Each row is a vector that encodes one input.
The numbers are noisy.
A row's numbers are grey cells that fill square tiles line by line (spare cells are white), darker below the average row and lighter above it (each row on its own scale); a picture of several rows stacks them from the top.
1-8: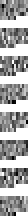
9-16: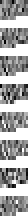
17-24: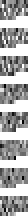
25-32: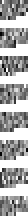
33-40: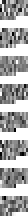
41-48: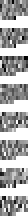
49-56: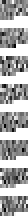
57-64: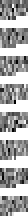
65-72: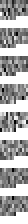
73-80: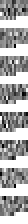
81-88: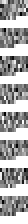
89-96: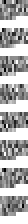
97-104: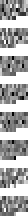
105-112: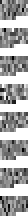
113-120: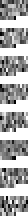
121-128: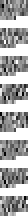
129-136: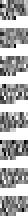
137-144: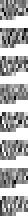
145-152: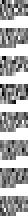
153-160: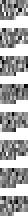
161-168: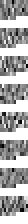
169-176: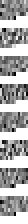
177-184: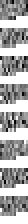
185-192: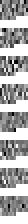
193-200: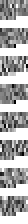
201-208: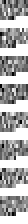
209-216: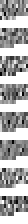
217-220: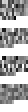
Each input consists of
one of 6 labels and a point on a 4-point line, together with either a fixed value, or three true/false values.
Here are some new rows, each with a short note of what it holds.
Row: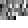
one of 6 labels, a point on a 4-point line and three true/false values
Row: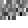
one of 6 labels, a point on a 4-point line and three true/false values
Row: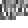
one of 6 labels and a point on a 4-point line
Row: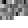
one of 6 labels and a point on a 4-point line
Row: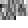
one of 6 labels, a point on a 4-point line and three true/false values
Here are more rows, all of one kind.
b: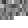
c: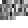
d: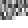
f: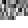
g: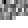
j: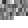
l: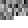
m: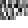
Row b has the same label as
f and m.
